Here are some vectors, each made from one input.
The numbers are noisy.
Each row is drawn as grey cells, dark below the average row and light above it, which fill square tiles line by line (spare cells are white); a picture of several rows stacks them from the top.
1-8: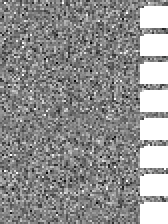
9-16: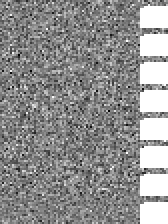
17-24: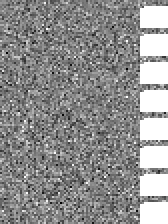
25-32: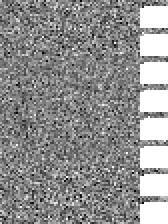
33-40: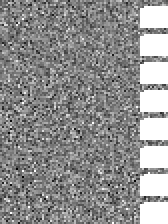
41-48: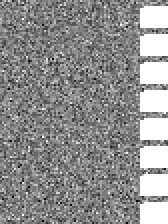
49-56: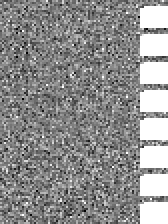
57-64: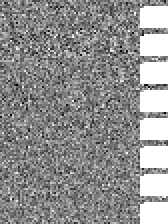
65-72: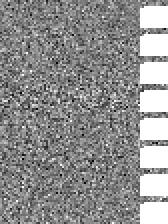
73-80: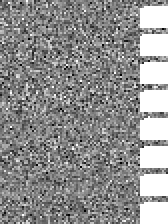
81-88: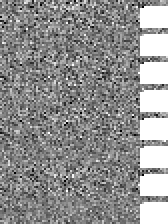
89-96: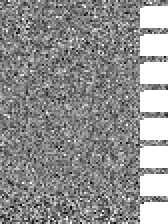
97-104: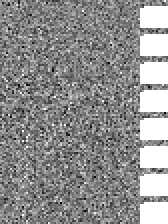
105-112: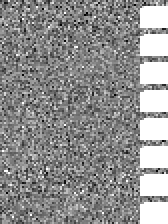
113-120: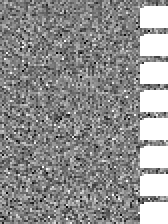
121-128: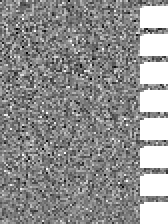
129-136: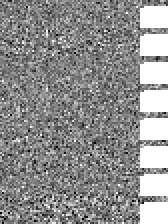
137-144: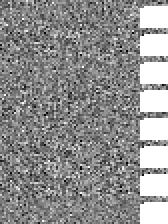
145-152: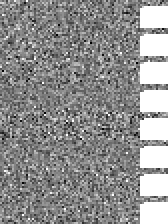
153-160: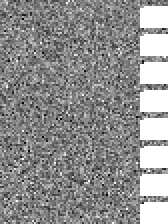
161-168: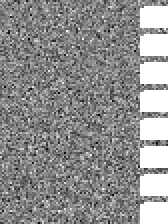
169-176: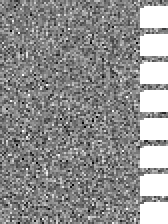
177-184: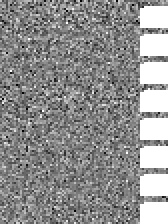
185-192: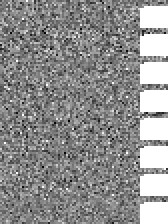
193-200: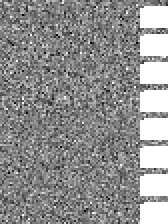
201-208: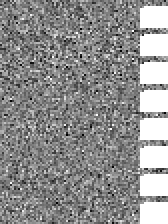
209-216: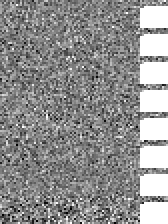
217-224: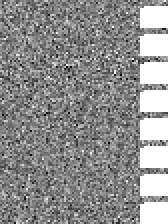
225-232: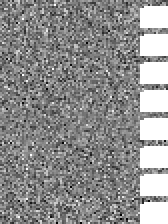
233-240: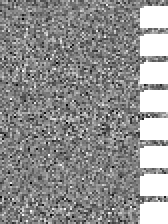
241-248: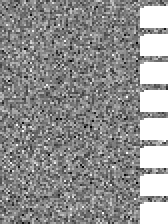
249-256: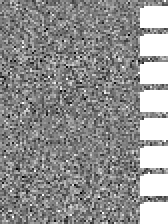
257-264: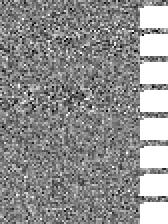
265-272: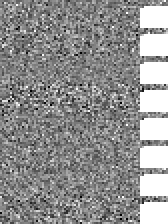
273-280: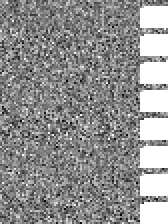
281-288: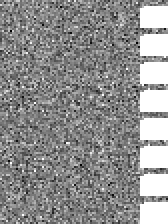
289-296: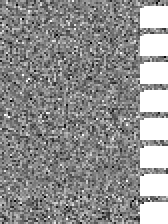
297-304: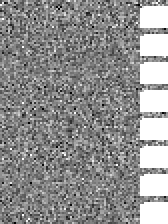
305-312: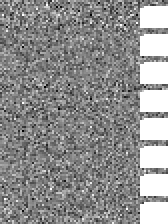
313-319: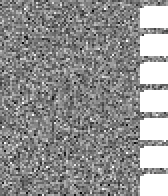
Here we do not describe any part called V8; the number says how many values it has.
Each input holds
either a point on an 11-point circle and a value of V8, or a point on a 6-point line, or a point on each of two 16-point lines.
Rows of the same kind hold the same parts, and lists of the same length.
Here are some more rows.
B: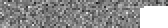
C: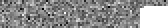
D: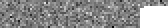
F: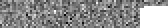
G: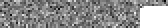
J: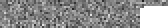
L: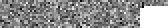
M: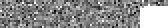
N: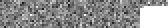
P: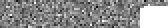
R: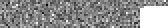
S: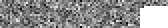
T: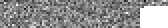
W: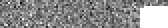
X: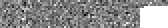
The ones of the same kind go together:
B, D, J, M, P, R, T
C, F, G, N, W, X
L, S

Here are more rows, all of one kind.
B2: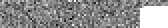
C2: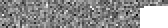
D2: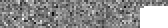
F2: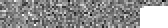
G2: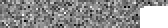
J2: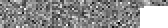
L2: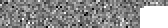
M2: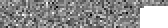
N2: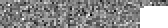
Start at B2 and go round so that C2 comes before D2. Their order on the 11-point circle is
B2, C2, G2, F2, J2, D2, L2, N2, M2.
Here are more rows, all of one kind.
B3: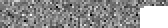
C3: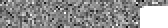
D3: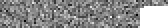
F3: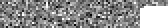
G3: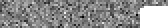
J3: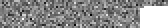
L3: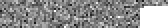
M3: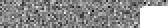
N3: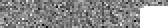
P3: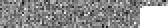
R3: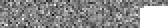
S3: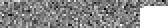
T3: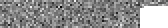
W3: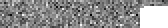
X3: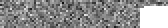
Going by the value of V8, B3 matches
F3, J3, S3 and W3.
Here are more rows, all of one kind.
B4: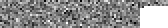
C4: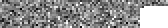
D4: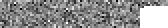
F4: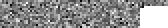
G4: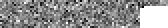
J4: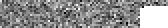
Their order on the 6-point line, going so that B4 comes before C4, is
G4, D4, B4, J4, F4, C4.
